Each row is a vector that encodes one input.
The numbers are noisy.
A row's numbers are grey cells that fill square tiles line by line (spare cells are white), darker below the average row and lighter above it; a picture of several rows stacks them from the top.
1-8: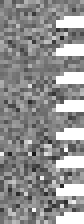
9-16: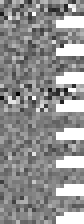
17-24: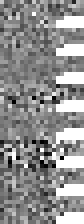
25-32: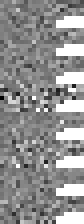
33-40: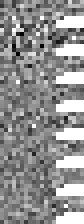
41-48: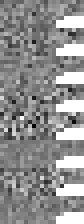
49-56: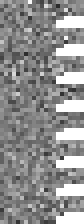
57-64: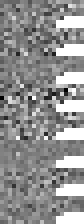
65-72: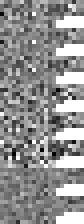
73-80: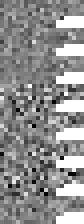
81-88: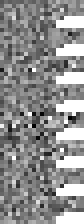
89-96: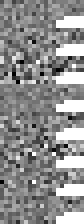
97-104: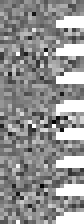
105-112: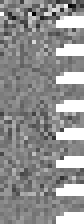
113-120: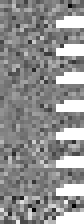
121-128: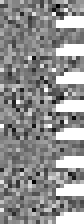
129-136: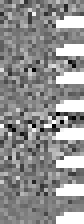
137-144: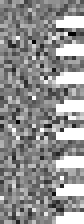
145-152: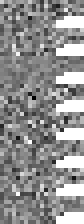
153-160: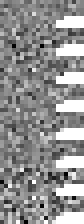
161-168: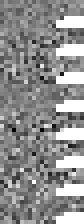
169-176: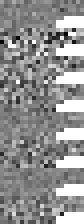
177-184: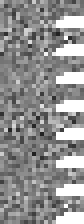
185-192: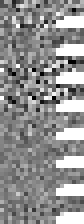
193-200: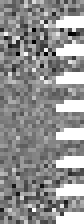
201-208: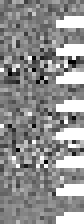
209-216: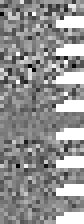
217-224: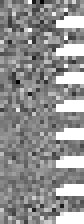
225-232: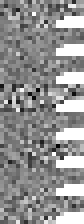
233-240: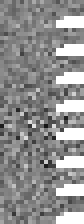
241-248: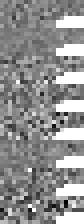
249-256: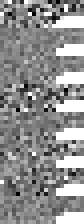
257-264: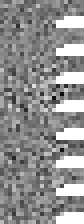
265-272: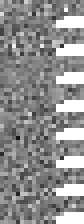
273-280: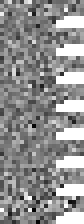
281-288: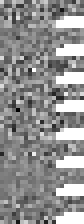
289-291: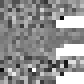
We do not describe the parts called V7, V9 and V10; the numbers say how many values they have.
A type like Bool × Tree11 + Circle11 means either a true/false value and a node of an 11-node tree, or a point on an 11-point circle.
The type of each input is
(Bool × Bool × Bool × Bool × Tree11 + Line4 × Line4) × V10 + V7 × V9.
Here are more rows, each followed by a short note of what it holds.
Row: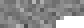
a node of an 11-node tree, four true/false values and a value of V10
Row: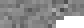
a point on each of two 4-point lines and a value of V10
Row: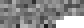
a node of an 11-node tree, four true/false values and a value of V10
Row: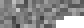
a point on each of two 4-point lines and a value of V10
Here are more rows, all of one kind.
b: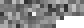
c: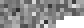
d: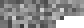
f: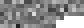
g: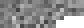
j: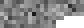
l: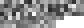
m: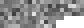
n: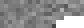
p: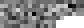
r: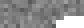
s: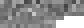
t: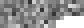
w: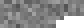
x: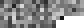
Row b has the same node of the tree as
f, l, m and t.
